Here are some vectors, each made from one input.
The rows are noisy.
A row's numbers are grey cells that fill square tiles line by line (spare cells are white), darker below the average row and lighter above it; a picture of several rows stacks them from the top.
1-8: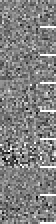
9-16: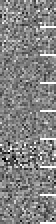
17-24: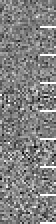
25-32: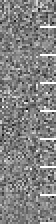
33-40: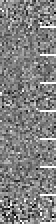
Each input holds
a list of up to two points on a 6-point line.
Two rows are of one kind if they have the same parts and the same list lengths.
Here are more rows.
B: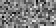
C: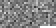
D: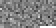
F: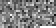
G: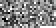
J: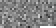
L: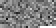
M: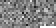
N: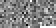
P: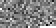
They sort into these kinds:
B
C, D, F, J, L, M, N, P
G

